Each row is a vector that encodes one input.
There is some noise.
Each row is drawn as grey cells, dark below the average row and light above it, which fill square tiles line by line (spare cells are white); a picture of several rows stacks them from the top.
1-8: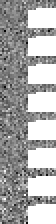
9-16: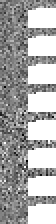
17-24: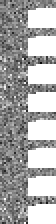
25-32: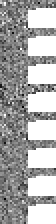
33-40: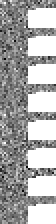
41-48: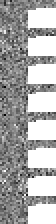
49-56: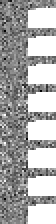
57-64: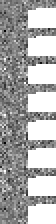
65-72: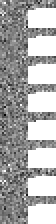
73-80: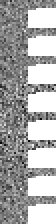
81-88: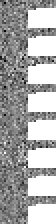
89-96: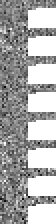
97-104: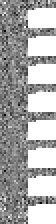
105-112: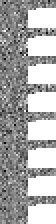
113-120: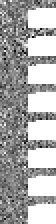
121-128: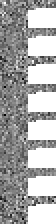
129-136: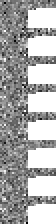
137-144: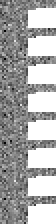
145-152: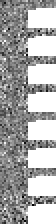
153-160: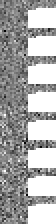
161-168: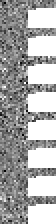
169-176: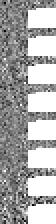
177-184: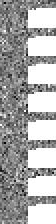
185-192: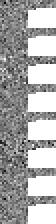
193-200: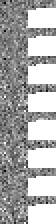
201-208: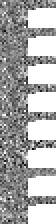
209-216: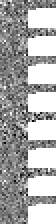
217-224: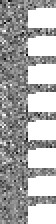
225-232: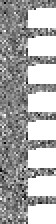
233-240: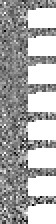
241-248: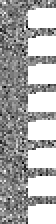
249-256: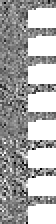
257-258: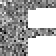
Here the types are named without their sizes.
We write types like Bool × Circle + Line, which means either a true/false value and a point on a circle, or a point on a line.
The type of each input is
Bool × List(Line).
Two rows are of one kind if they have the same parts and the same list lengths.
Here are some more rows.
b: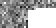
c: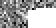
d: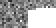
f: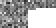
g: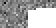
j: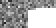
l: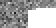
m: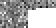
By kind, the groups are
b, d, j, l, m
c
f, g

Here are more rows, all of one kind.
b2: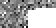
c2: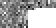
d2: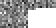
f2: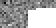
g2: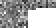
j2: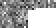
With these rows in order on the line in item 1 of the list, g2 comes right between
d2 and f2.
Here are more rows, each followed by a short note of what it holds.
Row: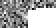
a true/false value, together with the empty list
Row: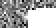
a true/false value, together with the empty list
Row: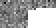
a true/false value, together with a list of one item
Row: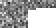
a true/false value, together with a list of one item
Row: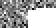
a true/false value, together with the empty list
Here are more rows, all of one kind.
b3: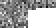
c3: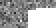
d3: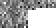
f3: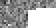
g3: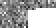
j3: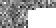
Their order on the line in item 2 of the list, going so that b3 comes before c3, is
d3, b3, j3, g3, c3, f3.
